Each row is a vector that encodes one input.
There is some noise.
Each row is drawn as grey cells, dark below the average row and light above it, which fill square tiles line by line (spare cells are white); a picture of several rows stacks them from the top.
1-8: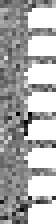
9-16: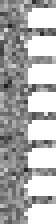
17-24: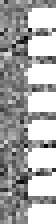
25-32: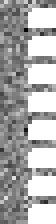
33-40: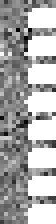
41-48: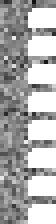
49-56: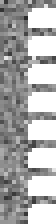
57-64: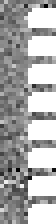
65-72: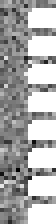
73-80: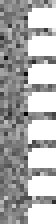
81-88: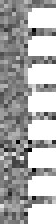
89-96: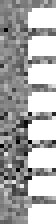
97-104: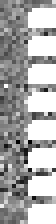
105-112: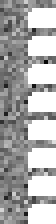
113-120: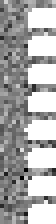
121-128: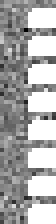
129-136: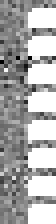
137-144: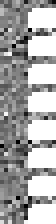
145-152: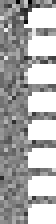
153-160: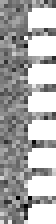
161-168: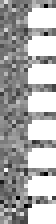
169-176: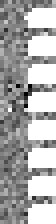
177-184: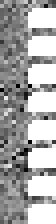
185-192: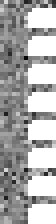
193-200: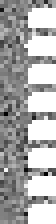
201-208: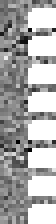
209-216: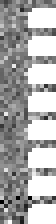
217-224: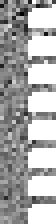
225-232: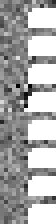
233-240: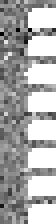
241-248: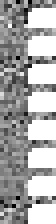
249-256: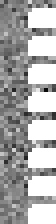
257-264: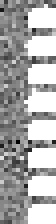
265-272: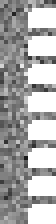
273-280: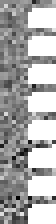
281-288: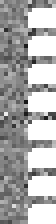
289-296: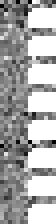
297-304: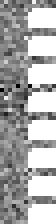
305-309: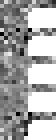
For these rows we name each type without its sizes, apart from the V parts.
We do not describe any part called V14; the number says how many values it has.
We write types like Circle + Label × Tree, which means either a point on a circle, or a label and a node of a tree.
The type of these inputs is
Bool × Circle × (Line + V14) + Label.
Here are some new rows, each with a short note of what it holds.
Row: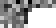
a label
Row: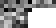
a label
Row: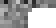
a point on a circle, a true/false value and a value of V14
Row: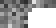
a point on a circle, a point on a line and a true/false value
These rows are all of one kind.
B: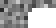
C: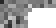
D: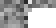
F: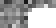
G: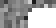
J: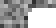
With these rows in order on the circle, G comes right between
C and J.
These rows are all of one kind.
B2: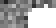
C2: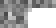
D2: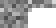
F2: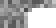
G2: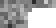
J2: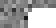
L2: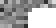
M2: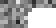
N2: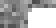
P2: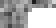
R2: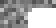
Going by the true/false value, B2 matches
J2 and L2.
